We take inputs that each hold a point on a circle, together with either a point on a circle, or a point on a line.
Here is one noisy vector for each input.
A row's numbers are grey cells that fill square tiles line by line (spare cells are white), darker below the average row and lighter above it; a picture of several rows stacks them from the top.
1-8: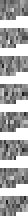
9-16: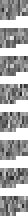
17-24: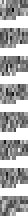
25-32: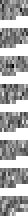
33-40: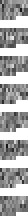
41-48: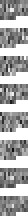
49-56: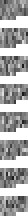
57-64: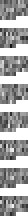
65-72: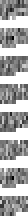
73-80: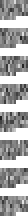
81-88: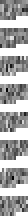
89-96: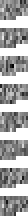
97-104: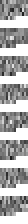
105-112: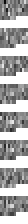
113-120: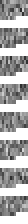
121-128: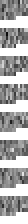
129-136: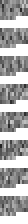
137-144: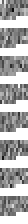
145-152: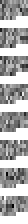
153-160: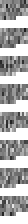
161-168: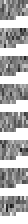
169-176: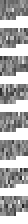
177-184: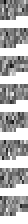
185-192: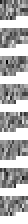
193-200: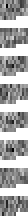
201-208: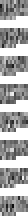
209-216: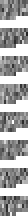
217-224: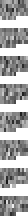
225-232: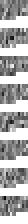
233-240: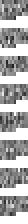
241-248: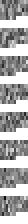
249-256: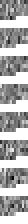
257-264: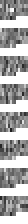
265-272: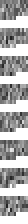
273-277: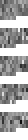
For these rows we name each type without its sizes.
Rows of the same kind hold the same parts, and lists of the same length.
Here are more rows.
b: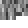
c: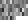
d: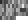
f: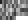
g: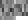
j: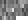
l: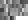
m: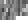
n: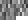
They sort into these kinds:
b, n
c, d, f, g, j, l, m

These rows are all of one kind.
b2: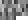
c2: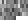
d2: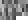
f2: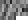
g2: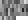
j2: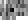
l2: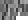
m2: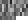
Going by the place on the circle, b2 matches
d2 and m2.
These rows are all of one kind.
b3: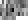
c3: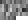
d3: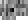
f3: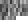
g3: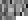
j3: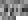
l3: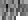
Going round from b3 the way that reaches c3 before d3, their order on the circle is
b3, g3, c3, j3, f3, l3, d3.
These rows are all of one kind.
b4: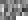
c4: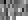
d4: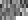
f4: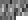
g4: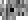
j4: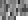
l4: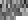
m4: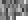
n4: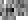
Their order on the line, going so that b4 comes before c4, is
d4, l4, f4, j4, b4, n4, g4, m4, c4.
